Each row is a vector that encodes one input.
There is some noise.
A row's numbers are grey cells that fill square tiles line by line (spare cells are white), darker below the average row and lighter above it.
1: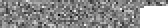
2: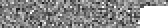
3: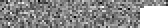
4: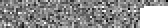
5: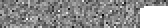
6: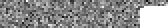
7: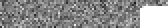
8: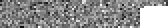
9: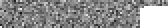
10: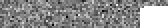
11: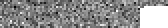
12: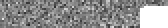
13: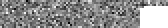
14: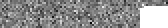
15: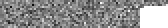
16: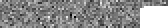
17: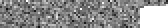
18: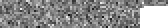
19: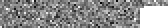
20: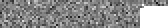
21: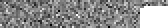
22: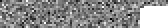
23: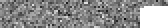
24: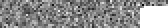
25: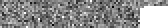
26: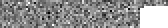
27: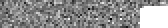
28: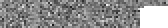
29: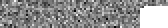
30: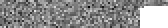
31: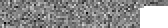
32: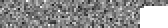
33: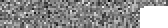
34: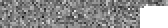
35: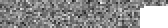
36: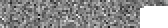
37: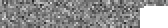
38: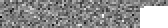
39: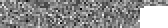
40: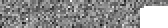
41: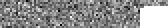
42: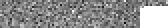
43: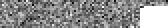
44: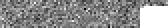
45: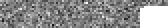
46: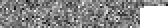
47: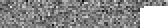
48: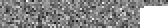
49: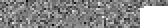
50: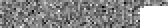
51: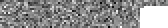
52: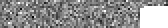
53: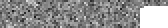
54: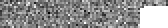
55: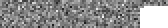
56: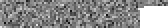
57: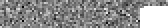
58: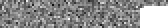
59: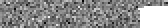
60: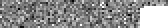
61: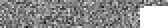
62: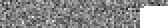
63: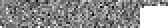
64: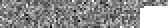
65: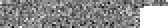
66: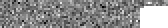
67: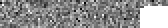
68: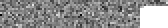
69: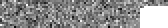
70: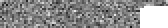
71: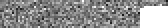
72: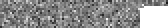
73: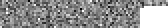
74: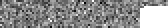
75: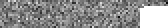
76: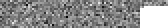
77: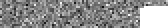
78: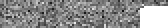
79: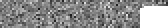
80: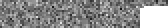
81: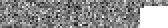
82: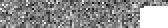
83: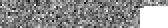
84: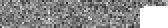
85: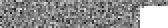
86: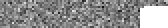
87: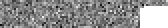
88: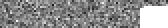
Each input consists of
a point on a 5-point line, together with either one of 6 labels, or a node of a 9-node tree.
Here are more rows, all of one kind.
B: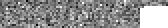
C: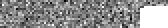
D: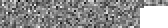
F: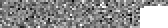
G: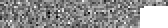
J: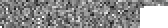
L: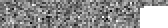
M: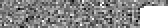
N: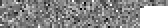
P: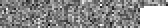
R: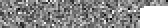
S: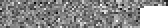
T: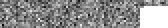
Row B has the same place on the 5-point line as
L and T.
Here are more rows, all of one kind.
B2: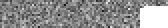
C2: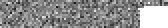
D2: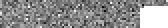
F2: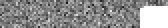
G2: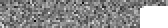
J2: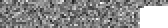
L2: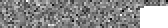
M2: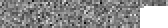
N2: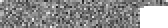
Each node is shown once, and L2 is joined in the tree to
B2.
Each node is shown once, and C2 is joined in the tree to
N2.
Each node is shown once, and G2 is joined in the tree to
N2.
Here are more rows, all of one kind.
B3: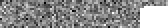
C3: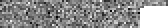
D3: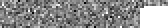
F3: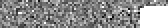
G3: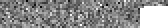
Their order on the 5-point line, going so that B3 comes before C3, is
D3, G3, B3, C3, F3.
